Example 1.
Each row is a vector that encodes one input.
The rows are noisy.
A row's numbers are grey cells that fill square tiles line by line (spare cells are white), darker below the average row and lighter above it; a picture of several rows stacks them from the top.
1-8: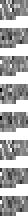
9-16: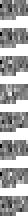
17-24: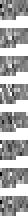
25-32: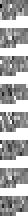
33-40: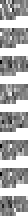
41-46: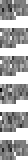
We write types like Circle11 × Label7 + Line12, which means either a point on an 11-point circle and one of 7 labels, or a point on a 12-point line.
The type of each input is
Circle9.
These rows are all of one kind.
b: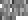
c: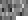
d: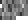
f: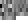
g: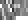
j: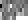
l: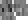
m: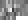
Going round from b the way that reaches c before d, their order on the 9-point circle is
b, g, m, j, f, l, c, d.
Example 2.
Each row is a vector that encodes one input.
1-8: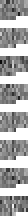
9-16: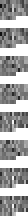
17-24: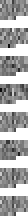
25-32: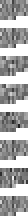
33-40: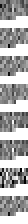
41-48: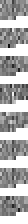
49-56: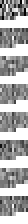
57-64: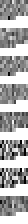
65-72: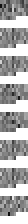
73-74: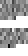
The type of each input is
Circle6 + Unit.
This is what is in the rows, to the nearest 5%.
About 95% of them hold a point on a 6-point circle. The rest hold a fixed value.
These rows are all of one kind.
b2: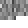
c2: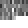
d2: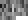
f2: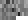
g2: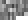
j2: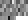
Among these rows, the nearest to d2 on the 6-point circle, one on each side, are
c2 and f2.
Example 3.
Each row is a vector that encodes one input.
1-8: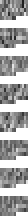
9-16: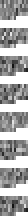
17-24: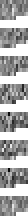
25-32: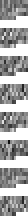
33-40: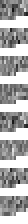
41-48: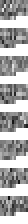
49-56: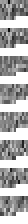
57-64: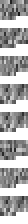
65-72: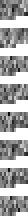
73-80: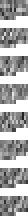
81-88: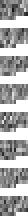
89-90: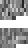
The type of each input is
Tree12.
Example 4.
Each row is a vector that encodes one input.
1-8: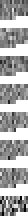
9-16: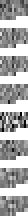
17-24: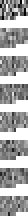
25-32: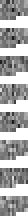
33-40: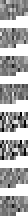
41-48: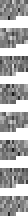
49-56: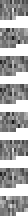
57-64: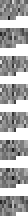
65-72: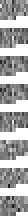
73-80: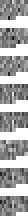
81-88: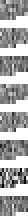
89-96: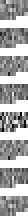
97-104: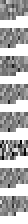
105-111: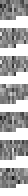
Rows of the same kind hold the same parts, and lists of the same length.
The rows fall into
2 kinds.
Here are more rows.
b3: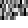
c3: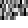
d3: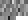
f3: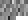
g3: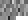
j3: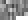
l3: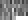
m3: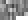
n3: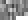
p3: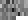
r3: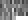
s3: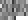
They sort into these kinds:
b3, c3
d3, f3, g3, j3, l3, m3, n3, p3, r3, s3

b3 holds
a fixed value.
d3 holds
a point on a 6-point circle.
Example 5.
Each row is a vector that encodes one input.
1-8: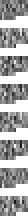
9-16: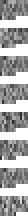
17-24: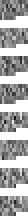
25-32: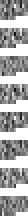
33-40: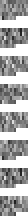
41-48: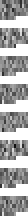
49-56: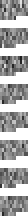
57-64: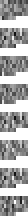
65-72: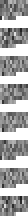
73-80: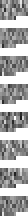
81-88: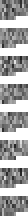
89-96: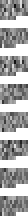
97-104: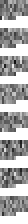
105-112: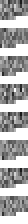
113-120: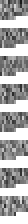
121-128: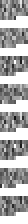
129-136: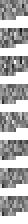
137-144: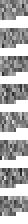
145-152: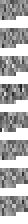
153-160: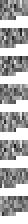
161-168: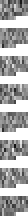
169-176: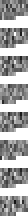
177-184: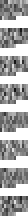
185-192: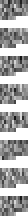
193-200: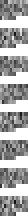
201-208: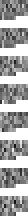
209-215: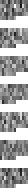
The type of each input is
Circle20.
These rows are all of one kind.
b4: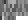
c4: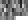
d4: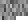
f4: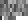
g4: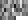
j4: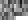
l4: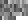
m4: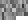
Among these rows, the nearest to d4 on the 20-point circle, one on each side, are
j4 and m4.
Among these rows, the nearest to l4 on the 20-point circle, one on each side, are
f4 and g4.
